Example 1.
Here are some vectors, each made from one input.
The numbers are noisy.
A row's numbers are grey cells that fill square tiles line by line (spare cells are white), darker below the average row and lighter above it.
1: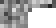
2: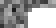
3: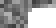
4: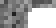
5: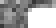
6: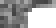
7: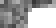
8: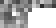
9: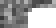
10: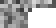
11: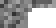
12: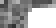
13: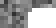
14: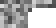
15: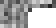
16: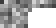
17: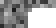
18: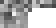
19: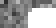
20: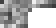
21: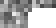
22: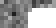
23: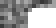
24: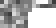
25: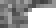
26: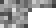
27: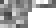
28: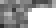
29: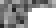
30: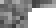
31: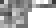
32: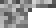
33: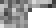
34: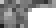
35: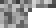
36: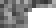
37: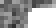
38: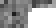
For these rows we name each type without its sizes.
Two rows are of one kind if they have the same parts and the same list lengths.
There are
2 kinds of row.
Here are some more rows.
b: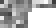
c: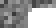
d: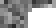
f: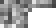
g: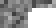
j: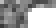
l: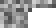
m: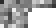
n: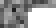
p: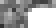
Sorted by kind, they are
b, f, l, m
c, d, g, j, n, p

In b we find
a label.
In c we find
a point on a line.
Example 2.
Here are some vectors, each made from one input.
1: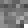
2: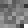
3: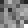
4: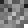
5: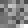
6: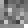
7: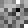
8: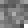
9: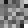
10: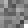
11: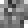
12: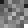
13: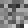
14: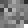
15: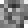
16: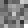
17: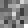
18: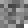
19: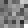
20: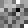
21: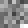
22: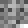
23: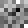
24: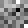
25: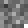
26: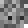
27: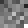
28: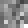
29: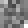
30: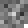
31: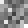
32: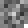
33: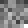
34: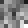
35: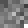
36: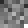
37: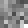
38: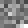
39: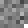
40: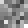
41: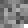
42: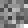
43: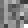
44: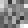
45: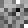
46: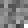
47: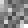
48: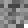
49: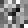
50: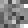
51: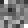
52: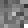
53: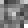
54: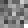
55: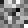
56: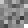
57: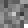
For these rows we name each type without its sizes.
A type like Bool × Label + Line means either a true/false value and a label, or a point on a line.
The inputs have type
List(Line).
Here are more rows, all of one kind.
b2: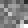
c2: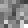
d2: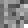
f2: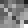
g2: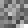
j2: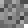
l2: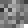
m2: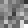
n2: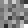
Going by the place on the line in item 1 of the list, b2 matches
f2, g2 and l2.
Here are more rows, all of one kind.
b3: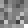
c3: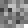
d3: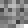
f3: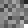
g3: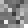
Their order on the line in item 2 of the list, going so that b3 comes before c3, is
g3, b3, d3, f3, c3.
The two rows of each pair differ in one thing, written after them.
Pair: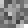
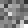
the place on the line in item 2 of the list
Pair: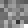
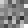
the place on the line in item 1 of the list
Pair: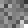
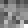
the place on the line in item 1 of the list
